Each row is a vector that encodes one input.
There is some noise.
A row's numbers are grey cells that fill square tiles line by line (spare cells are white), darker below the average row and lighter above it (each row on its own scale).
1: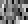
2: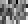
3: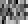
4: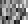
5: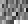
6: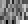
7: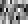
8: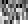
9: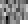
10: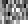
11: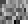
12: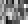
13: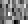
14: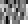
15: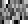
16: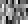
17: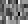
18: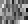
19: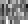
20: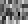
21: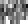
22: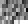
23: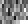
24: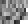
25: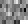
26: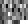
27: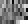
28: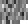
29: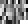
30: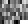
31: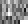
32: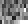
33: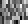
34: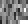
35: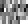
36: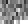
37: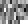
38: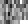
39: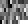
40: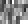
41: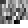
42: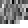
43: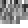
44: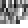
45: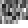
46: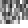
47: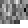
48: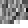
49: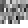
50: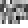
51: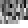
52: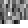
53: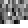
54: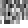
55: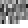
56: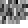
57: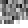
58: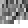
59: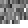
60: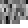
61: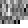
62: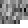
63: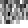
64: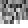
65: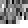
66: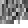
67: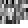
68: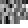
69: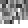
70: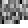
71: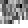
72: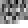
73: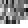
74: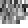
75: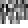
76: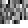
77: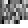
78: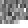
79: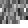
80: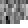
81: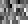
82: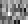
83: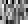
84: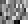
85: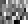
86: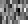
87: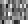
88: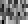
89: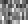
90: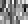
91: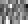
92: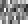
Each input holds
four true/false values.
